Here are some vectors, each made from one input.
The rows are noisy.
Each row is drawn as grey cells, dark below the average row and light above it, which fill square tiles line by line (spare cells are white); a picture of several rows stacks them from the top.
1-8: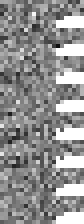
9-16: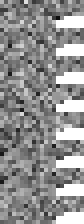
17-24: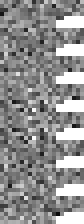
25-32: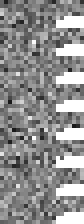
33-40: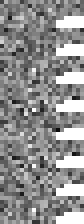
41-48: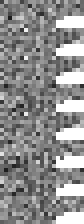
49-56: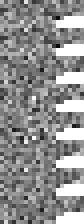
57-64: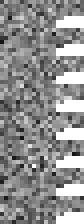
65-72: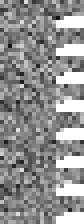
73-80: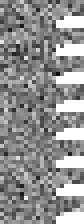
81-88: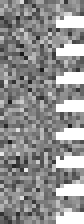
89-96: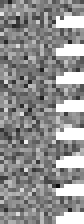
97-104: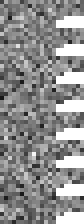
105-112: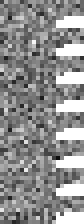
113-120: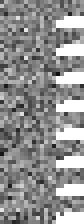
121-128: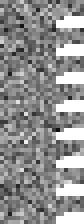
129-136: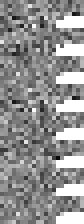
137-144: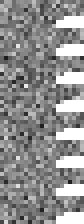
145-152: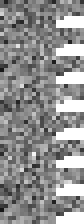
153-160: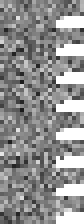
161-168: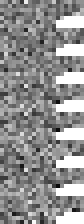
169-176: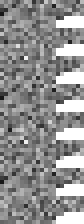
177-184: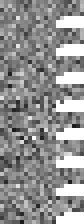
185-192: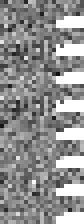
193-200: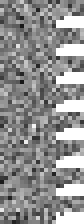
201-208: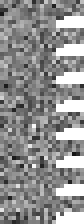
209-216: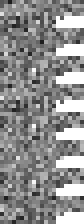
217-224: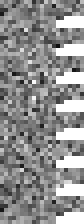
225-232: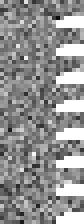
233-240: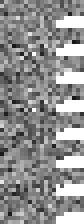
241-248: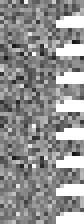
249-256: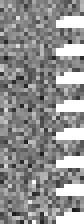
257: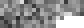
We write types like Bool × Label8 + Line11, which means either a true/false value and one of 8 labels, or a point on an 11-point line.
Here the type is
Line14.
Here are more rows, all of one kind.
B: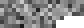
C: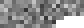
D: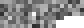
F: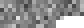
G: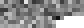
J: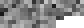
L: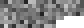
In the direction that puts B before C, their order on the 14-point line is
B, L, C, F, G, J, D.
